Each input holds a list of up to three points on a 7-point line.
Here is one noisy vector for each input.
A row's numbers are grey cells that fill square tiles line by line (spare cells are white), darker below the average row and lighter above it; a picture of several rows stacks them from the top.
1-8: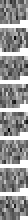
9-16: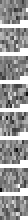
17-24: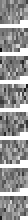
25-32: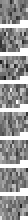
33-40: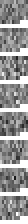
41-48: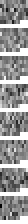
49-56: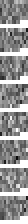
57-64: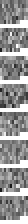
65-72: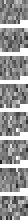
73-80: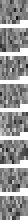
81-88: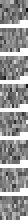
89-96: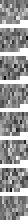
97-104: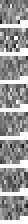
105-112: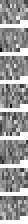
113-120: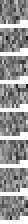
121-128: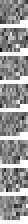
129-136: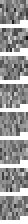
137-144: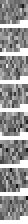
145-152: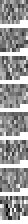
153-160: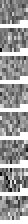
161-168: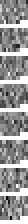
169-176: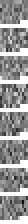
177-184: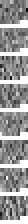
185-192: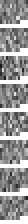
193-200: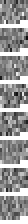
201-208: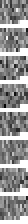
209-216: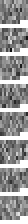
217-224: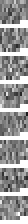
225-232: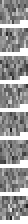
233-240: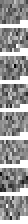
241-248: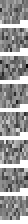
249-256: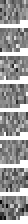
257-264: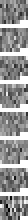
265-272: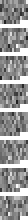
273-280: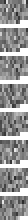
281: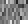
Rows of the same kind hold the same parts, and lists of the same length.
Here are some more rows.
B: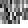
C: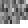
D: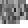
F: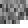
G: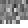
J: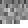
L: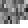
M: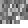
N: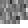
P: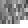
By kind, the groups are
B
C, D, F, L, M
G, J
N, P

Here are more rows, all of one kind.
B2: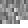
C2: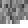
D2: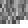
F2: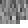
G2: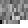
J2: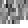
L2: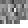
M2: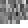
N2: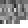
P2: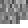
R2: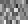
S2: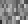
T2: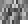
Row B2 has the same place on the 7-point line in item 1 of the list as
G2 and S2.
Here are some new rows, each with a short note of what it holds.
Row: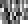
the empty list
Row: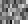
a list of one item
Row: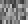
a list of two items
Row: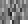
a list of three items
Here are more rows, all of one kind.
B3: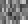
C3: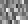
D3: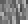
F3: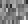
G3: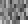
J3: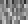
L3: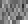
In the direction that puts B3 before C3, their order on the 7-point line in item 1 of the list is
L3, F3, B3, G3, D3, J3, C3.
